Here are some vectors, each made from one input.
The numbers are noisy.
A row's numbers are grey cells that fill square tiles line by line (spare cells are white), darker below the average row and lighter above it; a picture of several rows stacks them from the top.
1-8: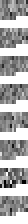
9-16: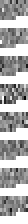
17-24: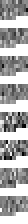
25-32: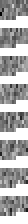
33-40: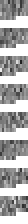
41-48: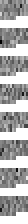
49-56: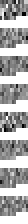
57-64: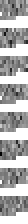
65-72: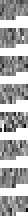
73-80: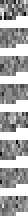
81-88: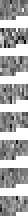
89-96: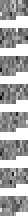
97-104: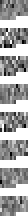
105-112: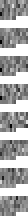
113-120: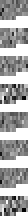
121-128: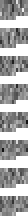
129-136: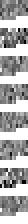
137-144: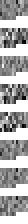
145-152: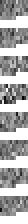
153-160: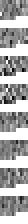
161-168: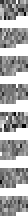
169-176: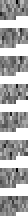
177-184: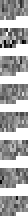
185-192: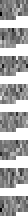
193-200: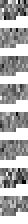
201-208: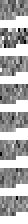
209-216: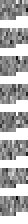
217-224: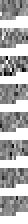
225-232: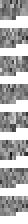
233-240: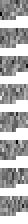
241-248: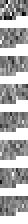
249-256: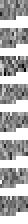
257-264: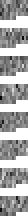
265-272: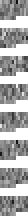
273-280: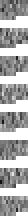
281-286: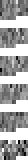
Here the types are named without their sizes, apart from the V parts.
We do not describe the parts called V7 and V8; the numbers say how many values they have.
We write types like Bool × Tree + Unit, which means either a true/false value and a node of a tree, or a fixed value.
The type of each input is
(Bool × Bool × Bool × Bool + Circle) × V7 + V8.
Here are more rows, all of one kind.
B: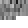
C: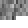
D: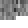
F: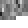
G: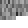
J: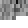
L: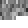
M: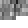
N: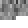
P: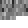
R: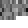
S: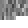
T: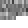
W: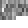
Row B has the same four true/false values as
C, J, M and N.
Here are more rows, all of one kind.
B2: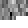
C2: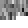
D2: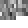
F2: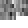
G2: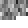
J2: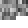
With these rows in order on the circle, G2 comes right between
B2 and J2.
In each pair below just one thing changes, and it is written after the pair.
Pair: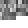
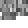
the value of V7
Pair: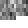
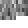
the value of V7
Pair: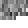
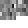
the place on the circle
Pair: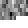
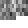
the place on the circle
